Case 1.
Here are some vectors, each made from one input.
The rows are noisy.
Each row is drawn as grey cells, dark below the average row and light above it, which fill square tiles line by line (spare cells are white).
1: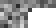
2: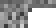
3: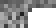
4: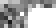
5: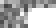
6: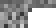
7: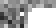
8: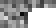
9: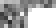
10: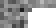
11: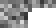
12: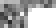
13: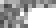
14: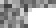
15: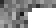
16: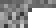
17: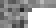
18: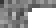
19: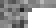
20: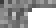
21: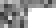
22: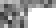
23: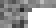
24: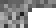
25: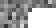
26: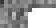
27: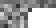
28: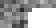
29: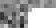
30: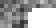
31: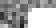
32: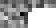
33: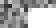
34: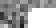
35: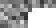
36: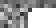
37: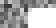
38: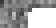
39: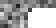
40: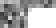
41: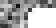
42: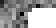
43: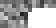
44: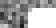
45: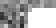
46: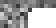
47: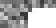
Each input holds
a point on an 8-point line.
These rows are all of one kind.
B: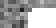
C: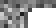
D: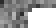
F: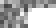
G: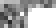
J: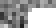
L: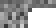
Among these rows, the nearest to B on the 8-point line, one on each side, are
D and J.
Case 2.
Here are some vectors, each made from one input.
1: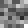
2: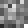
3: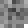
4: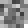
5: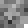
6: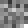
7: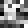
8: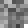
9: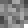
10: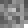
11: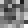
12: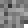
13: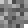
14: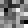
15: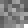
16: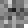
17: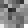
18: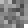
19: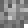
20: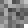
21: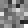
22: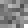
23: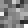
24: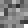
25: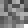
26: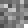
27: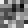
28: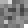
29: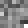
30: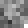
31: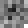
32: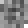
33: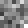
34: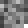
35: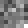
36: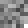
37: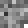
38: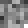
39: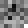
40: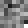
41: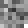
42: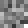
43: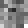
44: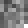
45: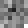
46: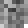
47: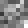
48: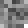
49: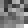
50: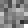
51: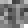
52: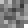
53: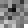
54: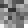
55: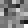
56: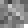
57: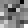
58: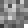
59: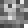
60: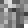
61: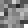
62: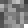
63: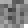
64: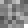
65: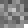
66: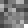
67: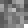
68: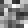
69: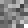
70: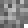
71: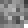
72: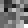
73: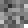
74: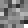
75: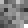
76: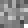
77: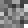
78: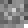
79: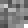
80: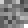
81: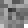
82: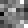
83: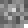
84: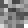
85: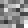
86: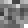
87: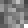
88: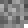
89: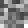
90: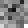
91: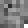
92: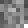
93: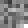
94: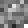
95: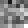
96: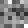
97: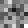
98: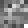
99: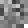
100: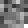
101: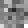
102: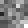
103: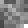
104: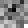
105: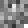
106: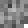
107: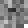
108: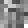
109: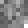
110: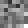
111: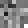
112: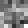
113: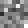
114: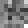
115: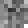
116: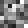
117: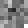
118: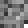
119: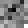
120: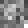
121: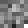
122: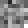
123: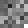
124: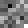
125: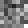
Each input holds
a point on an 11-point line.
